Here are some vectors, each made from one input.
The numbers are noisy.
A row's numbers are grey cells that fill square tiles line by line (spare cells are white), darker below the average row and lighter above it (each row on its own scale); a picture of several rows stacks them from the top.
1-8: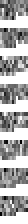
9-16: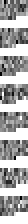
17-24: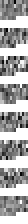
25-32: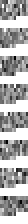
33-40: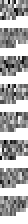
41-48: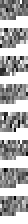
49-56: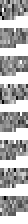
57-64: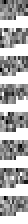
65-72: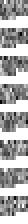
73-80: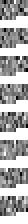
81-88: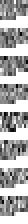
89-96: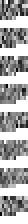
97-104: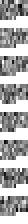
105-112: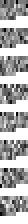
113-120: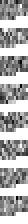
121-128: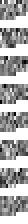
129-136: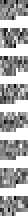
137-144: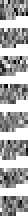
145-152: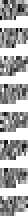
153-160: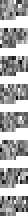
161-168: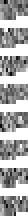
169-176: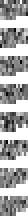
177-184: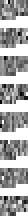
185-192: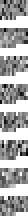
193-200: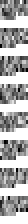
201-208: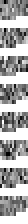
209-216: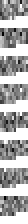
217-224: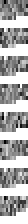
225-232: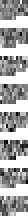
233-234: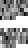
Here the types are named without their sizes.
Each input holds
a node of a tree and a true/false value.
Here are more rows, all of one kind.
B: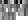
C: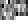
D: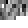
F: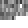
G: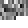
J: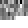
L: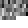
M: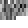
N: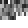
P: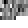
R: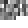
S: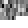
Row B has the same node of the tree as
J and L.
